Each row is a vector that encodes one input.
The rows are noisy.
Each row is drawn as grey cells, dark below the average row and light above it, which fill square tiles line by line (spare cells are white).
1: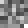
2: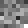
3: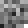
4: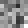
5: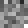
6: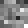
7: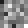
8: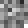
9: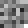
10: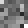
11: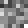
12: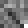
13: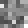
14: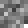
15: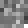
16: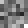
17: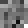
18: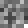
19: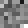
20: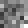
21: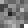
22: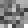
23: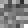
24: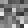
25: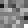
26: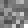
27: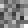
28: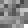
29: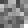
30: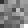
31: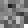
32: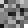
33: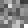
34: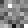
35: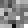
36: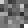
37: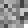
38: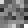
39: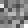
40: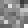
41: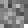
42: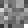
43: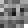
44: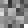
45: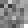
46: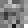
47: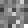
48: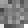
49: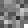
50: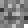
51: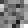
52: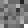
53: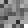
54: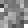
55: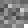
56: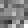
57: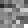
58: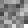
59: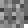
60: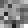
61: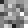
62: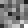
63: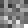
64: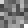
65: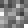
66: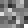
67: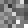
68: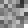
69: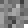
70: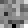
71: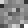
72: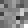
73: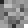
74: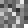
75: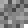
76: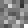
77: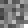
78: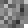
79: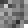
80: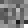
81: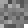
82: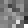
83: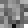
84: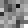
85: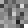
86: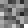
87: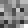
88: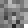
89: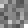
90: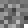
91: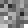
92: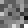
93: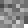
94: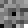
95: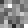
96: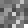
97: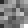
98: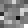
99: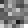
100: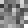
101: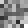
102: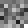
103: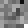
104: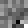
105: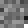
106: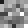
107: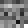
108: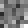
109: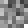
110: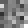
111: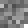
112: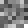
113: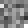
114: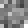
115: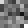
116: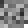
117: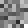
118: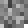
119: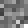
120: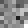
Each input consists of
a node of a 10-node tree, together with either one of 9 labels, or a node of a 10-node tree.
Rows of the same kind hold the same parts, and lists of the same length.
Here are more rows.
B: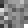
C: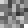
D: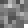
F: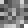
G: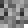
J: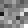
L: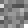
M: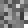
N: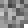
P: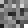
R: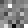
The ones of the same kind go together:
B, D, G, M, P, R
C, F, J, L, N

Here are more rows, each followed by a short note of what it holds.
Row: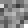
a node of each of two 10-node trees
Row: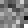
a node of each of two 10-node trees
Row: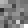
a node of each of two 10-node trees
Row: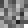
one of 9 labels and a node of a 10-node tree
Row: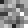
one of 9 labels and a node of a 10-node tree
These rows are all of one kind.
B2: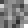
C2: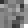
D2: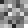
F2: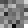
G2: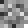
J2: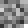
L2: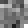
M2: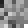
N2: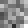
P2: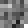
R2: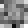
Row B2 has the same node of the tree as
G2, N2 and R2.
